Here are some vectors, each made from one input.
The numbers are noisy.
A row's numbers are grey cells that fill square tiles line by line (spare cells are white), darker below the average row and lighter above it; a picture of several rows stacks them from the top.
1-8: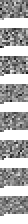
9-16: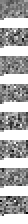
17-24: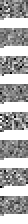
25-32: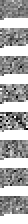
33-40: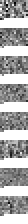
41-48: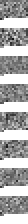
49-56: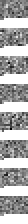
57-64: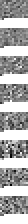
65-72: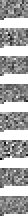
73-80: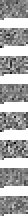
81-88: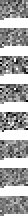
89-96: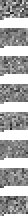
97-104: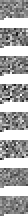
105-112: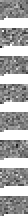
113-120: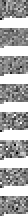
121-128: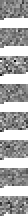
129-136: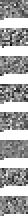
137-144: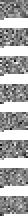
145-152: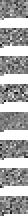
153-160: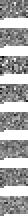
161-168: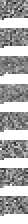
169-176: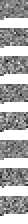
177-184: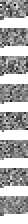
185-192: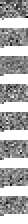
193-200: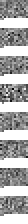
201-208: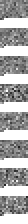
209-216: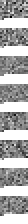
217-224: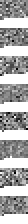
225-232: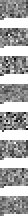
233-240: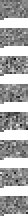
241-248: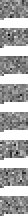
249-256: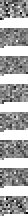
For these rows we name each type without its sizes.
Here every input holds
a label, together with either a point on a circle and a true/false value, or a label.
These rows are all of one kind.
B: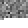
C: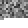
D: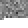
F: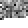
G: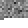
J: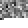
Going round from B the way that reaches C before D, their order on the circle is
B, J, C, D, F, G.
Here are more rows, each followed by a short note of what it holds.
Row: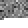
a point on a circle, a label and a true/false value
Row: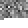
a point on a circle, a label and a true/false value
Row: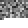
a point on a circle, a label and a true/false value
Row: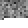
a point on a circle, a label and a true/false value
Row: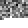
two labels
